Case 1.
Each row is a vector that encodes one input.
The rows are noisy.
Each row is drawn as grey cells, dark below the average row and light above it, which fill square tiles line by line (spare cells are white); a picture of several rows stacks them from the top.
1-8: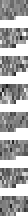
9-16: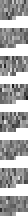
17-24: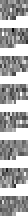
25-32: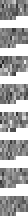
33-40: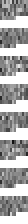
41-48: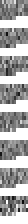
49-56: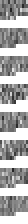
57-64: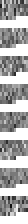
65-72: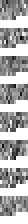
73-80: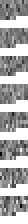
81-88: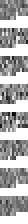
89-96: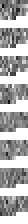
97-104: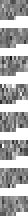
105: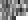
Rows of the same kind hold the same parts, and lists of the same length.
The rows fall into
2 kinds.
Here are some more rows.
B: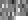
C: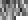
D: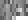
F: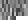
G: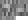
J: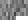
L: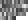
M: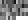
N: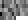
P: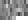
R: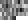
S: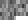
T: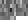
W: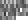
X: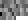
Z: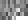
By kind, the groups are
B, D, G, J, M, N, P, S, T, W, X, Z
C, F, L, R

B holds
a node of a 7-node tree and a node of a 10-node tree.
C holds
a point on each of two 5-point lines.
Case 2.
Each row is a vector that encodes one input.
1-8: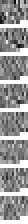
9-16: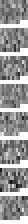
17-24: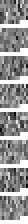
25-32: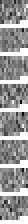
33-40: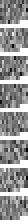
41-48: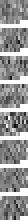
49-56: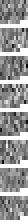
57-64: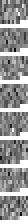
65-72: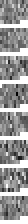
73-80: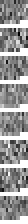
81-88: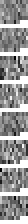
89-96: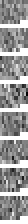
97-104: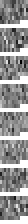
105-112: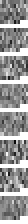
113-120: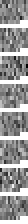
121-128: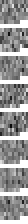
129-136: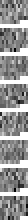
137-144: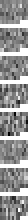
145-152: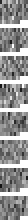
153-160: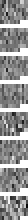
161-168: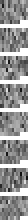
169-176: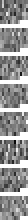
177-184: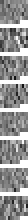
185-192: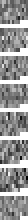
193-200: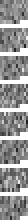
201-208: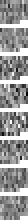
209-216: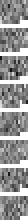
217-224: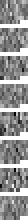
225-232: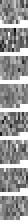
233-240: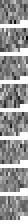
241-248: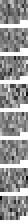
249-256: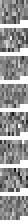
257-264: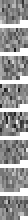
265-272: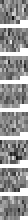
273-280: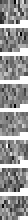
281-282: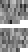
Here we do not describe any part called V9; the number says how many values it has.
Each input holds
either a point on each of two 19-point lines, or a node of an 18-node tree, or a value of V9.
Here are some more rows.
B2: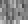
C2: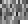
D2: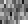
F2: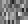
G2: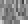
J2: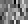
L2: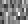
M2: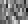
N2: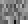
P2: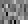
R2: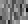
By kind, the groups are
B2, G2, N2
C2, D2, F2, J2, L2, M2, R2
P2

